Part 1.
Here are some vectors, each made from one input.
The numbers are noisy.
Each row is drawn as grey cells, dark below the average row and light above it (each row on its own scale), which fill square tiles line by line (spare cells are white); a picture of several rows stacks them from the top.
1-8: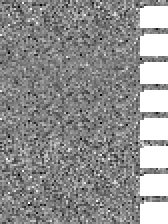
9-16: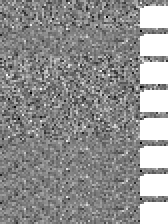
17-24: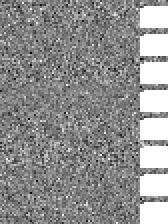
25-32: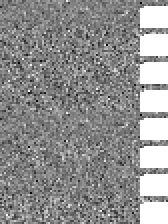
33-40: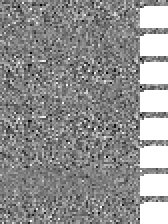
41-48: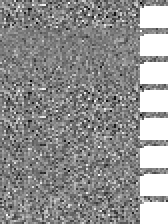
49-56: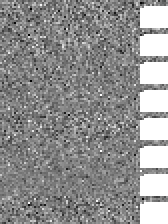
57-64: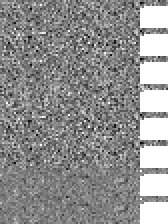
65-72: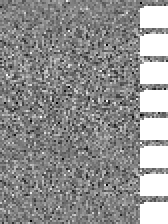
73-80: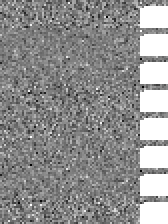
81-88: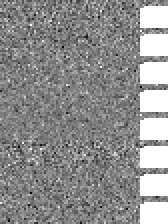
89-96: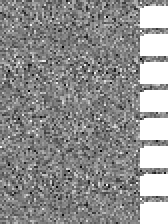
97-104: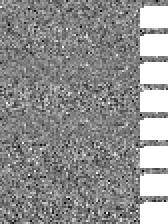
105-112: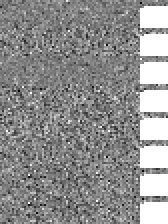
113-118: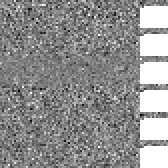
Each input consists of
either a fixed value, or four true/false values.
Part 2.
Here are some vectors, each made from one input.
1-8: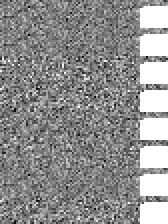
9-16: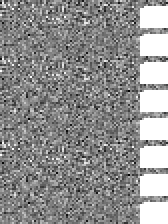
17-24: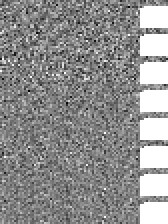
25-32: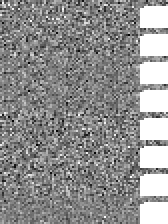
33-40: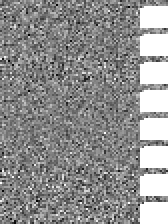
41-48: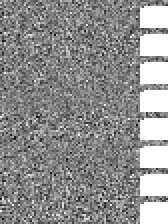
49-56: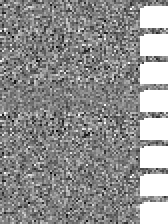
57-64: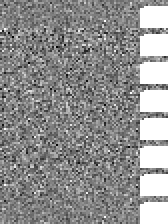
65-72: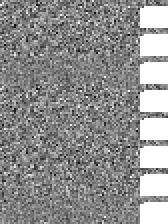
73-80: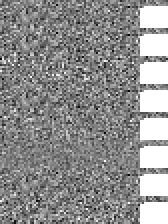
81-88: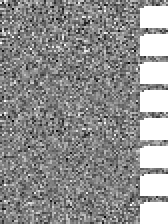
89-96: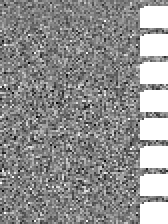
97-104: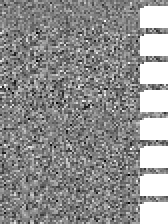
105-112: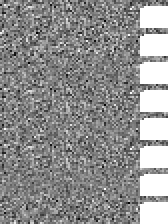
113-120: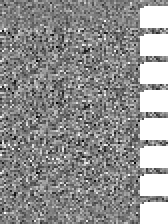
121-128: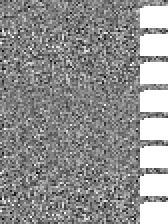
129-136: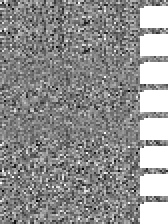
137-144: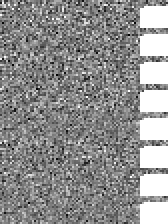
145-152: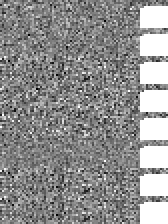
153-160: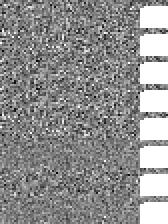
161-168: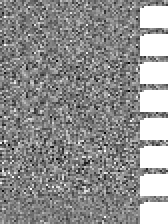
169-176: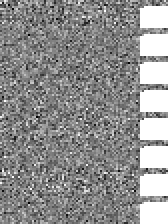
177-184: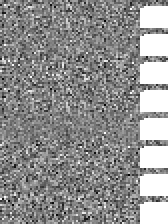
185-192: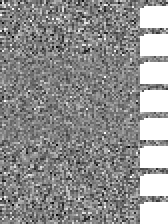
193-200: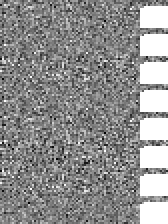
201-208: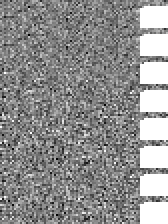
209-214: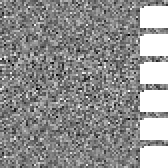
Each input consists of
three true/false values.
